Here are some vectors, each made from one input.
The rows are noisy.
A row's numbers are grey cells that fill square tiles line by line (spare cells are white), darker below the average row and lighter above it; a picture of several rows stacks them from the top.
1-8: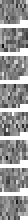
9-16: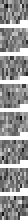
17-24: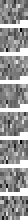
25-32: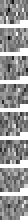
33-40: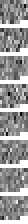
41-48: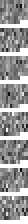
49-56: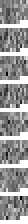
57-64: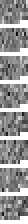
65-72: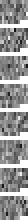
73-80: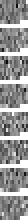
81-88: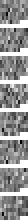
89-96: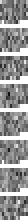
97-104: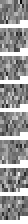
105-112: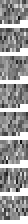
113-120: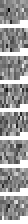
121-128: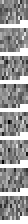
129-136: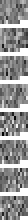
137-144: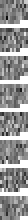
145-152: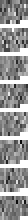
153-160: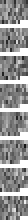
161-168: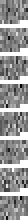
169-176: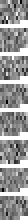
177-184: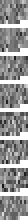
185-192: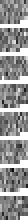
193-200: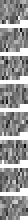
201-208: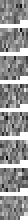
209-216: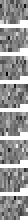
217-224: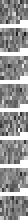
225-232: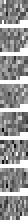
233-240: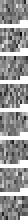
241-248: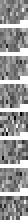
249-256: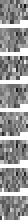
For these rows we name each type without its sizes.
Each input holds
either three true/false values, or a list of points on a line.
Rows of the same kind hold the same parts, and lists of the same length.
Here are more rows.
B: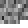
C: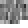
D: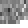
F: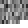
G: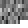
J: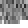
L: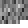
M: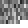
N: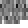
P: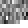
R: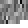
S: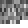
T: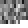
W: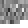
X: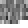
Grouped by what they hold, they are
B, G, L, T
C, J, N, X
D, W
F, M, R, S
P

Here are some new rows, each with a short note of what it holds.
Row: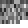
three true/false values
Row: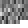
a list of one item
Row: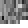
a list of one item
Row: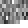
the empty list
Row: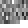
the empty list
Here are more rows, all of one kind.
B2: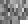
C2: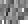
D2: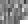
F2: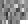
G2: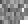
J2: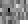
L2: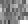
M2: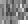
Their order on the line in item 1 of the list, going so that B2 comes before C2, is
L2, B2, M2, C2, J2, F2, D2, G2.
